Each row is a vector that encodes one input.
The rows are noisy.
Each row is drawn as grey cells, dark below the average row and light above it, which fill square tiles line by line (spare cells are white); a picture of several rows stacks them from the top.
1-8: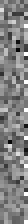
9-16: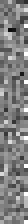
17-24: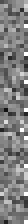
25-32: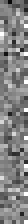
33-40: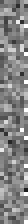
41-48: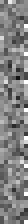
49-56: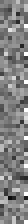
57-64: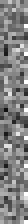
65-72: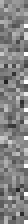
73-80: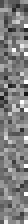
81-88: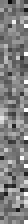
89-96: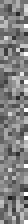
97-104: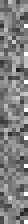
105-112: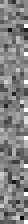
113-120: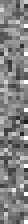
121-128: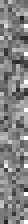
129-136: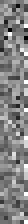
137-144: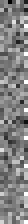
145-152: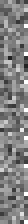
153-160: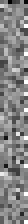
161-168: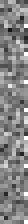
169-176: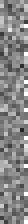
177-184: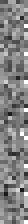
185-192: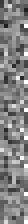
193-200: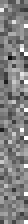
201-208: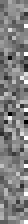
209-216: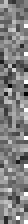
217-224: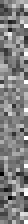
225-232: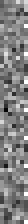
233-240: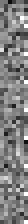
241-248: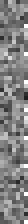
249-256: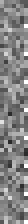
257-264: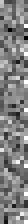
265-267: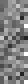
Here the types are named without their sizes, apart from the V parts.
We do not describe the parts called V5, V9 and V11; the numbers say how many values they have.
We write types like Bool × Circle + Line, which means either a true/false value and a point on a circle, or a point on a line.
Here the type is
Bool × Line × (Line + V5) + V9 × V11.
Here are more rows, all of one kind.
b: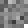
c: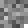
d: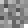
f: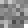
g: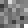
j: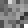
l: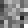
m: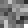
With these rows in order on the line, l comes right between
c and f.
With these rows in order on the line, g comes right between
b and m.
